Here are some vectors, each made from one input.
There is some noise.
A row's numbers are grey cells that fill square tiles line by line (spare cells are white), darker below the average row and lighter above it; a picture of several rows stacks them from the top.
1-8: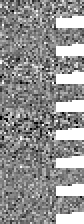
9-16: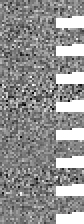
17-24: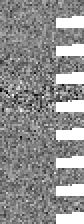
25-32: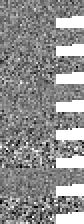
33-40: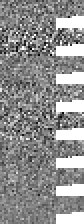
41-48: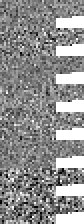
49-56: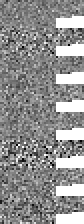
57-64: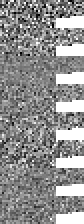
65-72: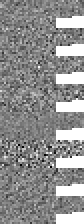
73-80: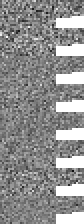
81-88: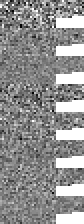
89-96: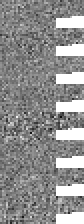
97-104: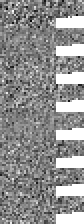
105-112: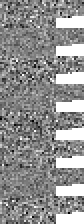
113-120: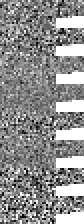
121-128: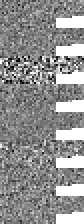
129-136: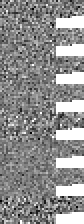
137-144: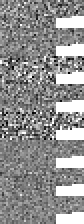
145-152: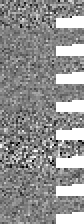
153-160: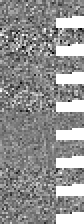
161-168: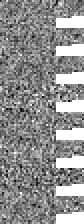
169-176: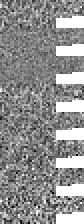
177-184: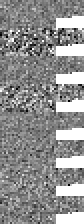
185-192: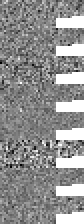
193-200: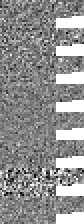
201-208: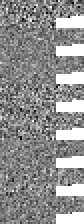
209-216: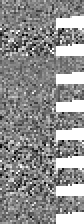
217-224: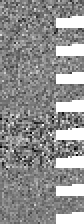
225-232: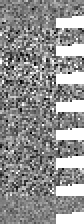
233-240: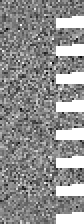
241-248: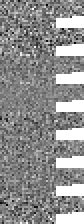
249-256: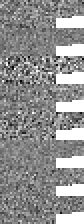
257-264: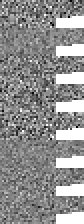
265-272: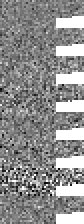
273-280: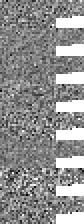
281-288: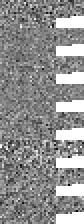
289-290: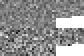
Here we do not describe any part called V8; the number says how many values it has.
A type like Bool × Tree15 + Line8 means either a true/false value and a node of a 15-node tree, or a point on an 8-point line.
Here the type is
Bool × Circle6 × (Line12 + V8).
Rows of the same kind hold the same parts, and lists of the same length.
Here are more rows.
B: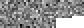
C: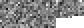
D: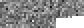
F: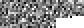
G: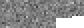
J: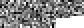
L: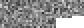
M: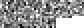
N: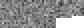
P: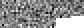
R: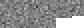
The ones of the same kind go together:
B, D, M, N, P
C, F, G, J, L, R

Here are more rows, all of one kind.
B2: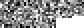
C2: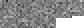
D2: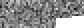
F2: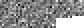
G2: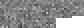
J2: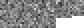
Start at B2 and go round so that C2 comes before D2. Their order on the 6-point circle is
B2, F2, G2, C2, D2, J2.
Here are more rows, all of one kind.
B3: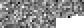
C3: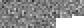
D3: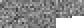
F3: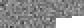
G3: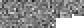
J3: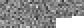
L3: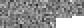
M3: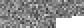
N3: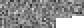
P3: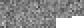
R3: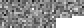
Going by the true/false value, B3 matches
L3 and N3.
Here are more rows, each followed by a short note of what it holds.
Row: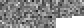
a point on a 6-point circle, a point on a 12-point line and a true/false value
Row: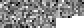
a point on a 6-point circle, a true/false value and a value of V8
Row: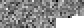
a point on a 6-point circle, a true/false value and a value of V8
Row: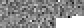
a point on a 6-point circle, a true/false value and a value of V8
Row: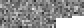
a point on a 6-point circle, a true/false value and a value of V8
